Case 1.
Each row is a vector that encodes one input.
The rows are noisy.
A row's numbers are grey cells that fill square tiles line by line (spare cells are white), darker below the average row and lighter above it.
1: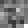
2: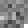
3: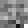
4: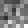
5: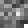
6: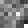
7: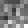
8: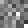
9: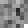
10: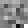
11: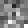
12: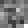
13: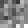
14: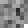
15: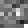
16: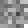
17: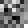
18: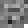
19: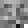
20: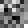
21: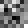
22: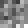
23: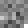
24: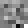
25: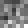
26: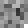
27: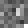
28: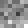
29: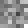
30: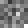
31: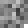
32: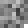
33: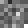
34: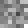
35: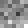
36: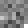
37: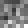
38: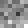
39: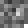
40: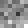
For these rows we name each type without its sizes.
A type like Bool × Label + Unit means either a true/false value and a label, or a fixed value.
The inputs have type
List(Line).
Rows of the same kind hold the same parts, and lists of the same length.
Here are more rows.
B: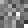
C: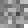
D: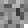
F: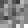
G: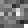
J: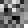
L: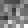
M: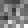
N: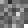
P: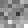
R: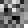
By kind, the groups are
B, D, G, N
C, F, L, M, P
J, R

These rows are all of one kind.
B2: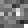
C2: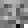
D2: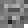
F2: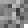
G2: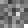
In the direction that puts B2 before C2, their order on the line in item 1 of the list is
B2, G2, D2, F2, C2.
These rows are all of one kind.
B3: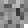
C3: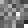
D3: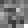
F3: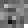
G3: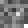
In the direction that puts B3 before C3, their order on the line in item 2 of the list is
B3, C3, G3, F3, D3.
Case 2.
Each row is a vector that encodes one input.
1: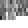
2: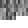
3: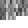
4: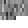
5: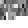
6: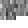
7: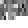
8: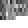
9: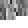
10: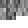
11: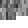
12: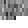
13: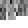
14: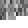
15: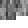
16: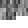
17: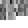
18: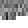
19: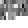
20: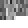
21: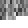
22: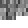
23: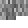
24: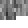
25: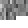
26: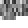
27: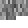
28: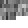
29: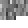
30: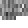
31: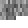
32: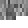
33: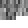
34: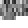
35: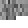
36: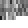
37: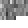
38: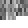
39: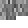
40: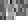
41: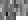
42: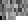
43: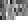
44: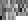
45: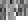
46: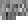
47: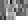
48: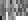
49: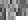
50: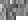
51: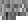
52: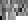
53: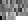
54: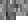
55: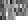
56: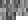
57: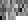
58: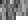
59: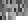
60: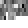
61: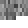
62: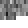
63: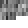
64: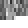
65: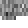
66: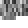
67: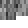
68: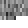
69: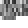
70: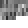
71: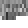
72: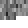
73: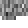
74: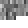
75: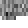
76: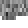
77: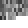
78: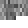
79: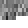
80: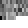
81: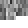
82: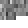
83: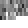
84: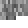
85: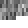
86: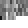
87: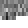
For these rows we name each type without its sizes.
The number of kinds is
2.
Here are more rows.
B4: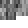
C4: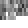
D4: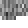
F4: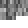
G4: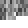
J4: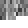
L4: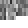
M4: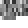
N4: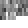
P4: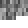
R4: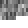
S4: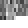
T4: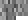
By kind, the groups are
B4, C4, D4, F4, G4, J4, L4, N4, P4, R4, S4, T4
M4

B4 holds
a point on a circle and a true/false value.
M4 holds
a true/false value.
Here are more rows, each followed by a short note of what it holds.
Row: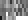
a point on a circle and a true/false value
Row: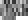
a true/false value
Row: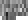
a point on a circle and a true/false value
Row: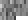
a point on a circle and a true/false value
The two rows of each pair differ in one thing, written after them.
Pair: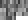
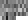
the place on the circle
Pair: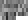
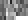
the true/false value
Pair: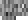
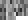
the true/false value
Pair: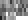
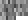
the true/false value
